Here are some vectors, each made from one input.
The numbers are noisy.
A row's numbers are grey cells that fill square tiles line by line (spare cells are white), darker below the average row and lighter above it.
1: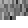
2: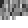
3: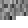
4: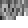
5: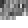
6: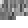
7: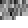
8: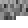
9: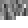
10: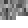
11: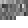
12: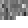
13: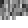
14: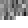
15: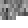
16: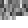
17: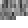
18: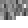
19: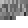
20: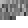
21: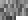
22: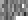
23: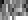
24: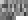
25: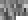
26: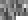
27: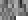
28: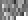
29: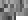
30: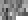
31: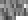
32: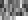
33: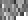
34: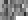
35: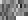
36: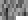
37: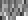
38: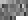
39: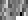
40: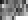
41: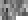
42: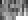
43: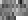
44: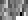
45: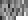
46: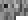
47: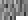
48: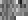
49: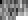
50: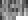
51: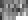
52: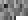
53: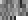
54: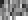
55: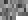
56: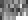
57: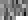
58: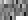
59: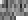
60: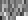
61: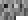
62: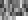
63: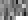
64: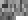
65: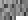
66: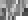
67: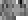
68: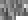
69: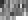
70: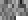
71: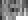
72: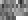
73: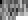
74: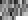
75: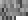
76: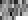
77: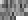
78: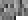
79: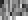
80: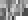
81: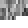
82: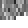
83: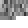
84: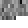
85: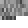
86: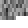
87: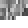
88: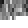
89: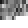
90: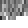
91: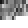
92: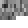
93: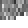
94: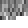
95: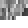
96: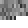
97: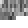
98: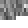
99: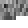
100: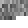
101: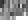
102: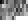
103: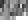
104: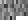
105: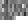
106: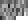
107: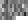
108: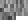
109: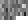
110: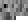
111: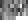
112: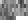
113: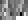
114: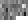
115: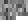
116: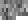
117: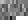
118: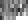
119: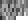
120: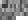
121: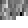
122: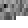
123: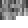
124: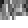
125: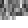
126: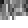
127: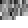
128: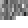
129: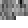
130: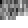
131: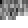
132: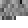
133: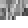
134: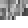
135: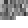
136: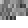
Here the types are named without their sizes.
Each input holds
either a node of a tree, or a list of points on a circle.
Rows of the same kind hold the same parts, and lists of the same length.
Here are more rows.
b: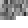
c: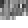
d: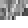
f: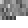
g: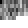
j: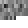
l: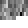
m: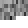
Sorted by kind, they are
b
c, g, l
d
f, j, m

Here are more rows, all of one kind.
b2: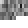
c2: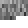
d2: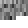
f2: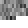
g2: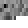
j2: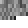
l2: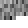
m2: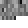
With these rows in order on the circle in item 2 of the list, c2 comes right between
f2 and l2.
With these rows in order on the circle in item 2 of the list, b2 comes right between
f2 and j2.
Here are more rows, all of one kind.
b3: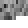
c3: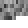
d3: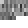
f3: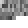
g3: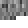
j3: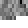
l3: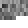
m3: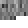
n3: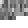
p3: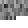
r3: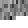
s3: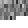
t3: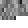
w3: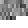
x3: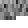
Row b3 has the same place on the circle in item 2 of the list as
c3, f3, n3 and r3.
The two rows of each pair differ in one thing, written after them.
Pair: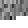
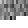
the place on the circle in item 2 of the list
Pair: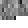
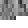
the place on the circle in item 1 of the list
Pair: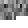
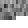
the place on the circle in item 2 of the list
